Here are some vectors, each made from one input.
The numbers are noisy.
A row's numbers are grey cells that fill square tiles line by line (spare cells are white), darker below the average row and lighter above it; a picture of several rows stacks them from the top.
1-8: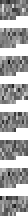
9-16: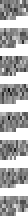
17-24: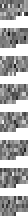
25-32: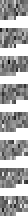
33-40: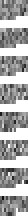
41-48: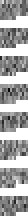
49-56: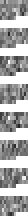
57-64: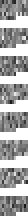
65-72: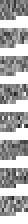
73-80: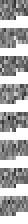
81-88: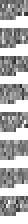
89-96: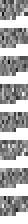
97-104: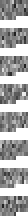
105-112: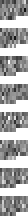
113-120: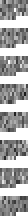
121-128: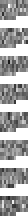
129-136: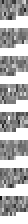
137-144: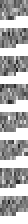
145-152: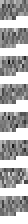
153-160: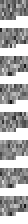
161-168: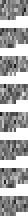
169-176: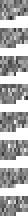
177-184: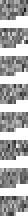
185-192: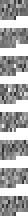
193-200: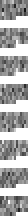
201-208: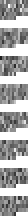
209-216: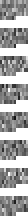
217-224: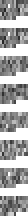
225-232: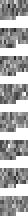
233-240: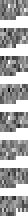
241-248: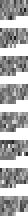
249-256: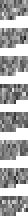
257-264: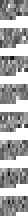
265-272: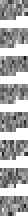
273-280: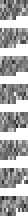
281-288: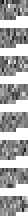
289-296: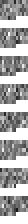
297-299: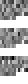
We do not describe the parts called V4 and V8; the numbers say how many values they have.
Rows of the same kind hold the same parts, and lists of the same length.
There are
4 kinds of row.
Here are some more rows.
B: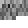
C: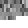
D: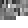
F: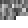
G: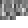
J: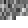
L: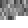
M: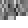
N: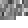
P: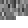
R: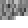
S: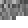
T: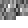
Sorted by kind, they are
B, R, S
C, L, P
D, F, G
J, M, N, T

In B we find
a point on a 5-point circle, a true/false value and a value of V8.
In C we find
a point on a 5-point circle, a point on a 7-point line and a true/false value.
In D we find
a point on a 7-point line and a value of V4.
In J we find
a value of V4 and a value of V8.
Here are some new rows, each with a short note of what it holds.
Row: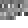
a point on a 7-point line and a value of V4
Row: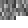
a point on a 5-point circle, a point on a 7-point line and a true/false value
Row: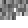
a point on a 5-point circle, a true/false value and a value of V8
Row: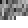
a point on a 7-point line and a value of V4
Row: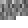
a point on a 5-point circle, a true/false value and a value of V8
